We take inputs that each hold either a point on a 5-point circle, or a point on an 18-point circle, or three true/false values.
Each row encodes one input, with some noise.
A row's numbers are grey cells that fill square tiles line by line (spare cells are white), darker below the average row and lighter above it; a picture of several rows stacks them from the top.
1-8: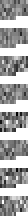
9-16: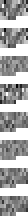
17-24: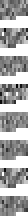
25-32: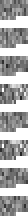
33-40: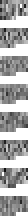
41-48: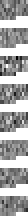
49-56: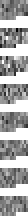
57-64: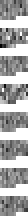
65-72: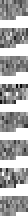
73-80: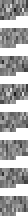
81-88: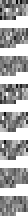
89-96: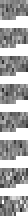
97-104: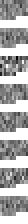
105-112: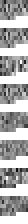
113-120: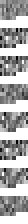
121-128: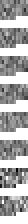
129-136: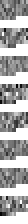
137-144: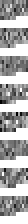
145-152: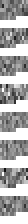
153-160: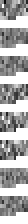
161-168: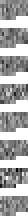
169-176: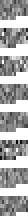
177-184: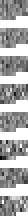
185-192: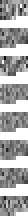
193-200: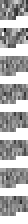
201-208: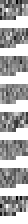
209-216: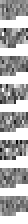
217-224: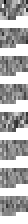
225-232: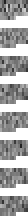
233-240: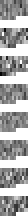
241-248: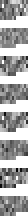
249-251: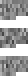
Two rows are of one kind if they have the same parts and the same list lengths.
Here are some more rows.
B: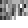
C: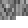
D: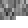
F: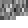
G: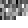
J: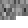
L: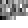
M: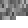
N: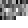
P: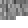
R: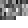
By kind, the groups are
B, F, L
C, D, J, M, P
G, N, R

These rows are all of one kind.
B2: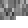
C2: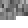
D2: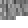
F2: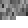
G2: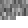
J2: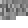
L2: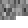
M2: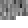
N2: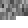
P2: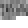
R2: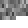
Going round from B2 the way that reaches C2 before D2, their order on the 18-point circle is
B2, R2, F2, N2, C2, P2, J2, D2, M2, G2, L2.
